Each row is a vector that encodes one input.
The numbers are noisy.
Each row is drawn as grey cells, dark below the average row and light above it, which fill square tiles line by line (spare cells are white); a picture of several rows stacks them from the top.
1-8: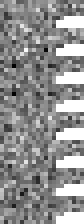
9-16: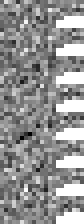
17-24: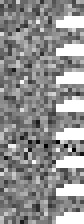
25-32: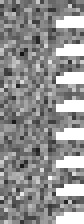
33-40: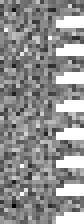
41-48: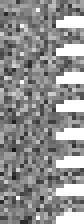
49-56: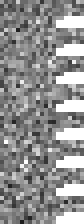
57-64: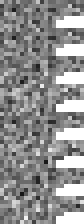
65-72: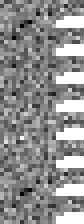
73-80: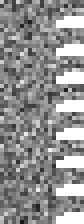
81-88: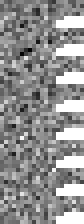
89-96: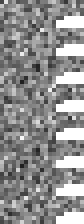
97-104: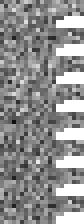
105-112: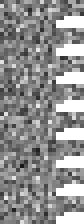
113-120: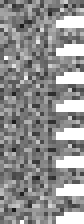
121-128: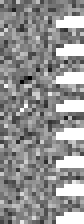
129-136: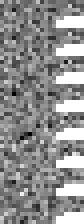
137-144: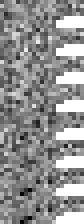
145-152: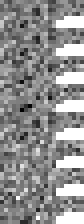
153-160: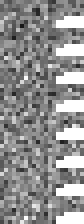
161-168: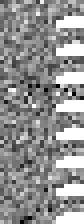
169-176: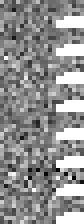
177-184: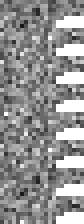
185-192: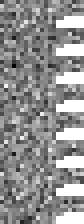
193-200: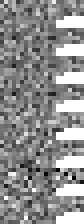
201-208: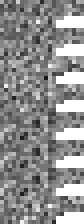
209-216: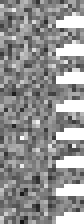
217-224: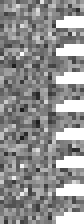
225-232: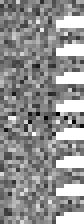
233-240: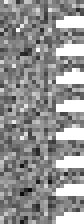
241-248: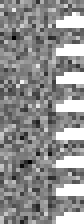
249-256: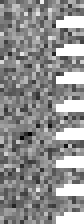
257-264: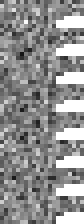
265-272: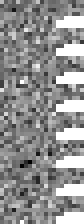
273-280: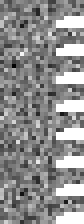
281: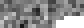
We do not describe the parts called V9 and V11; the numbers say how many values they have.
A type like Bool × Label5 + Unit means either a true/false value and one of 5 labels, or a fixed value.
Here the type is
Bool × Tree7 + Unit + V9 × V11.
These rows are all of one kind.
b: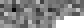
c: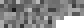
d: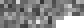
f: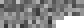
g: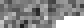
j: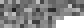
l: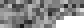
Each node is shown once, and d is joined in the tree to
f.
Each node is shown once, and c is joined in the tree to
f, j and l.
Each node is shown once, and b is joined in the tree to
j.
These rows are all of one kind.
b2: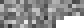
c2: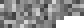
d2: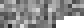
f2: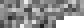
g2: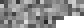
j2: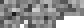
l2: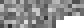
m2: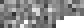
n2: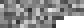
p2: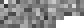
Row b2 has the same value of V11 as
c2, d2, l2 and m2.
